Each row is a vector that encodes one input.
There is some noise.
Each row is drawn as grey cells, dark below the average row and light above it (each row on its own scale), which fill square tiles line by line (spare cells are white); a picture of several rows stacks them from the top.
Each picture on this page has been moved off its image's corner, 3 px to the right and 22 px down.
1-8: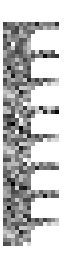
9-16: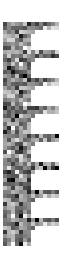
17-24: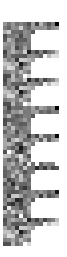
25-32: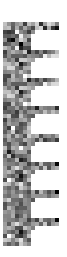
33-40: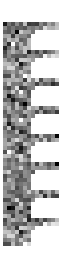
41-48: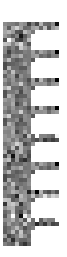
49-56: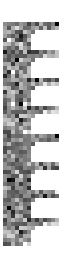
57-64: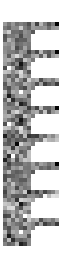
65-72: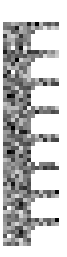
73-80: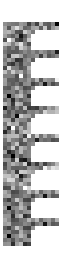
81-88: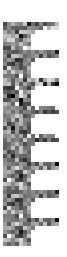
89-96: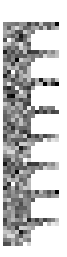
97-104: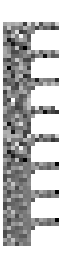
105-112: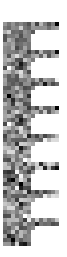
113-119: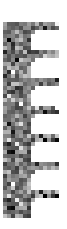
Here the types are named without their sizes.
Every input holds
either a point on a line, or three true/false values.
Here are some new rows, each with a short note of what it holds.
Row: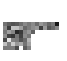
three true/false values
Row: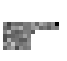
three true/false values
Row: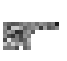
three true/false values
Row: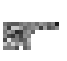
three true/false values
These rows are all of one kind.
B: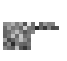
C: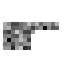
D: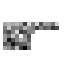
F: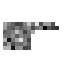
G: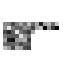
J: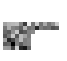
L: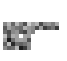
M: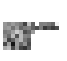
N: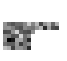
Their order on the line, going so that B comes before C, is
L, D, J, B, M, F, C, N, G.
